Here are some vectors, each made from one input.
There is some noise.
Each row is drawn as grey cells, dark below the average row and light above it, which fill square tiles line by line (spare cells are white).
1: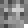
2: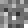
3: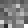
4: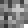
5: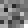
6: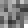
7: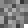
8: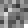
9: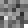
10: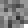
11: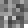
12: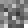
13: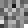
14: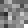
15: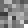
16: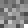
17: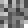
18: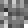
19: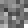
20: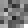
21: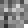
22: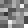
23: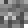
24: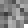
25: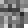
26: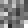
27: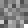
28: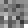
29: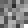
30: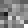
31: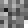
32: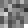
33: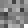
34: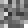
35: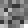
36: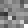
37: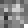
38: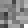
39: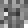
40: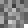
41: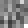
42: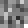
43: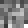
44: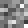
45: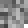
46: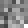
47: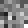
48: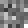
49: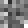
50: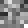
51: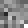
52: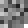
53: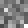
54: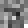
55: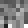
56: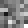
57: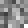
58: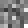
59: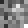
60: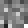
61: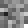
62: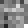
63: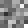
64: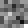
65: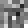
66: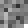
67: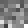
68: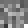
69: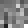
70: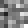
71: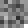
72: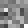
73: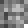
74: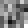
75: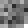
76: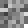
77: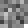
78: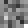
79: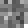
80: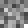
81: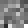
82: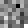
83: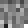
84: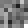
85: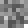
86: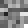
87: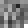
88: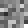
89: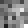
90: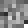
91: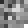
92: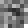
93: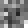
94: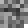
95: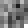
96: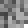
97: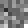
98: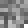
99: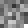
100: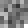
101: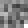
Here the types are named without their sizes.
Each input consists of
either a label, or a point on a line and a true/false value.
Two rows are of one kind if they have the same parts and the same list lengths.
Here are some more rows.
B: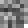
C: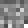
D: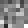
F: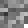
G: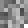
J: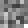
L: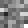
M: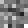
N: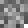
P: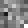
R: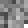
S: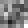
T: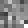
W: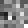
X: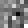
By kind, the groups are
B, J, M, S, X
C, D, F, G, L, N, P, R, T, W

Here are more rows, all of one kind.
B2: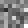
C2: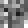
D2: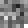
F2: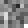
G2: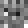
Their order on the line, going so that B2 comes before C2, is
D2, B2, F2, G2, C2.
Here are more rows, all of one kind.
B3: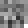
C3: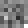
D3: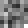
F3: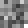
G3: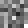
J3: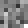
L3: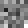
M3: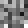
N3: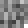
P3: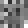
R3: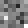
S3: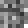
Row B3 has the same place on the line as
C3, G3 and R3.
